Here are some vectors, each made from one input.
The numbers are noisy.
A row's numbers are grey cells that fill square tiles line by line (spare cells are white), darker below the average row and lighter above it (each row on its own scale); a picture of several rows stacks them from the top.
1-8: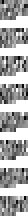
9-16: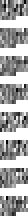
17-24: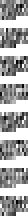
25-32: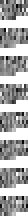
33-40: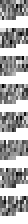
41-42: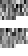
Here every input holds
a point on a 5-point line and a true/false value.
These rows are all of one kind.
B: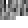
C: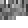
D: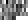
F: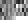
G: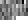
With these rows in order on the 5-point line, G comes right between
C and D.
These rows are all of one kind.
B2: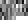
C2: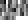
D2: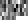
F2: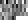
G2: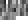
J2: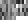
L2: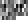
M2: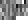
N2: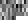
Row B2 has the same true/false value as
J2 and L2.
